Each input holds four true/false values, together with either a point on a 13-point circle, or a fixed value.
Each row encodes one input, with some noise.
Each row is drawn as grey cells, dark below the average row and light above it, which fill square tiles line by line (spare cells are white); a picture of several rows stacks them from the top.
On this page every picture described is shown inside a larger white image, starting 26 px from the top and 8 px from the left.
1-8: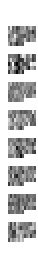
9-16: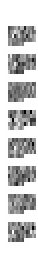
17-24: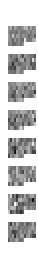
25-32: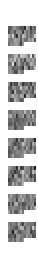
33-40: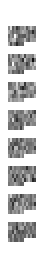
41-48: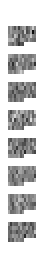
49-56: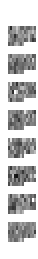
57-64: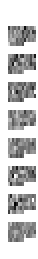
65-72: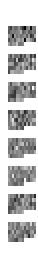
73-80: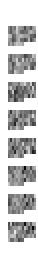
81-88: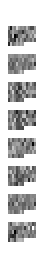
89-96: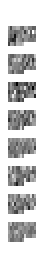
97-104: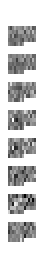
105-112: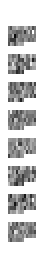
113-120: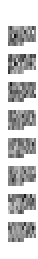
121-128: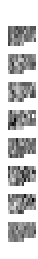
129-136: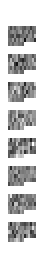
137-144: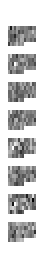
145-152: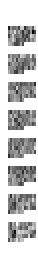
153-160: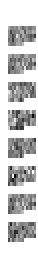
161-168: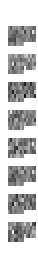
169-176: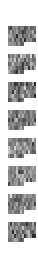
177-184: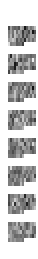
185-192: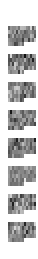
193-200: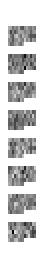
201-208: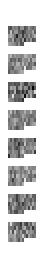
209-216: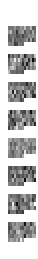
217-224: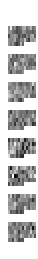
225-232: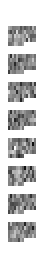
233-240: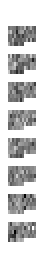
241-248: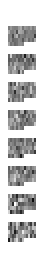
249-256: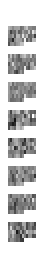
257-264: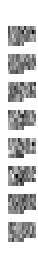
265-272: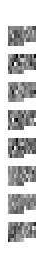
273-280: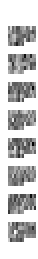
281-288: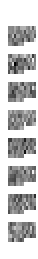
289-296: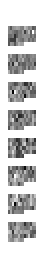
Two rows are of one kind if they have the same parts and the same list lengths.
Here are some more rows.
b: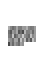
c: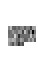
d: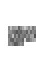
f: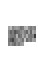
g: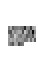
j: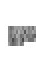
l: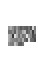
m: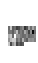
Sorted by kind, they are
b, c, g, l, m
d, f, j

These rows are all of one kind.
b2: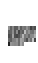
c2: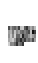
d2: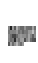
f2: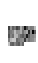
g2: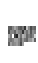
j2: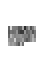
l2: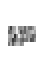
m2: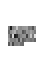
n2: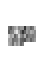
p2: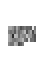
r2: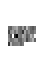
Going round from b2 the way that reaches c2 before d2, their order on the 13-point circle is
b2, r2, f2, g2, j2, n2, c2, l2, p2, d2, m2.
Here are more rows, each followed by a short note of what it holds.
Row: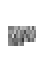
four true/false values
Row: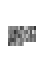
four true/false values
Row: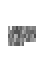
four true/false values
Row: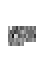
four true/false values
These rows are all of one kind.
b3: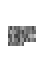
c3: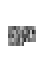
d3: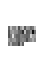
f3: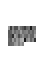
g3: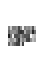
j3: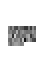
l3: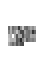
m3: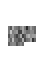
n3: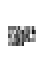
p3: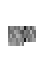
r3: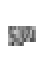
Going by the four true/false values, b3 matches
f3, j3 and m3.
